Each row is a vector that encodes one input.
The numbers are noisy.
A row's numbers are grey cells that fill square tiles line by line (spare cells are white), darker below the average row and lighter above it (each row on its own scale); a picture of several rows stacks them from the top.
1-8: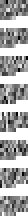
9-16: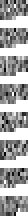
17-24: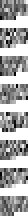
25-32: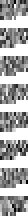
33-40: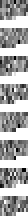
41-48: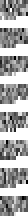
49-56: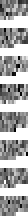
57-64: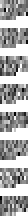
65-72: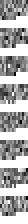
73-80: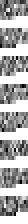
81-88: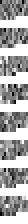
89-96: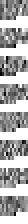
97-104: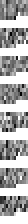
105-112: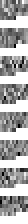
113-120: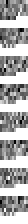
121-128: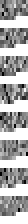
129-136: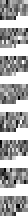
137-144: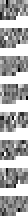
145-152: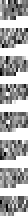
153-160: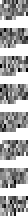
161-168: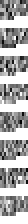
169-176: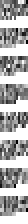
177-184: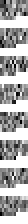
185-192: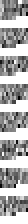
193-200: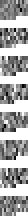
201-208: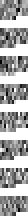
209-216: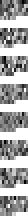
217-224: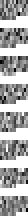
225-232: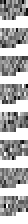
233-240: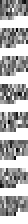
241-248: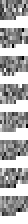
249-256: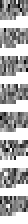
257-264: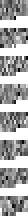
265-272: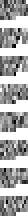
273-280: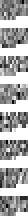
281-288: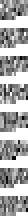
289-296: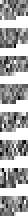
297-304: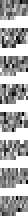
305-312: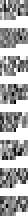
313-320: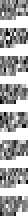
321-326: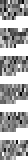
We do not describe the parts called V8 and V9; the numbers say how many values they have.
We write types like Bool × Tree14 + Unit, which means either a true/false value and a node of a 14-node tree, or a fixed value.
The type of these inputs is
(Line7 + Line11) × V9 + Tree13 × V8.
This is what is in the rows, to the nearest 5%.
About 40% of them hold a node of a 13-node tree and a value of V8. The rest hold a value of V9, together with either a point on a 7-point line, or a point on an 11-point line.
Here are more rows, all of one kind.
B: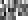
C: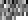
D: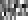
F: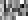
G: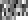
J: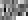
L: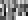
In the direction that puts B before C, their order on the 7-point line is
B, L, F, D, J, C, G.
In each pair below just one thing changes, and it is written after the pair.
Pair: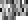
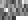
the place on the 11-point line
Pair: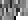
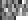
the value of V9
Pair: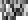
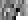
the place on the 11-point line
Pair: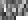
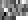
the value of V9
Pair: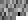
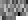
the value of V9
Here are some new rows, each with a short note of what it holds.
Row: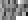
a point on a 7-point line and a value of V9
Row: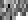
a node of a 13-node tree and a value of V8
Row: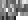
a point on an 11-point line and a value of V9
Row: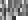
a point on a 7-point line and a value of V9
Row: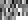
a point on a 7-point line and a value of V9
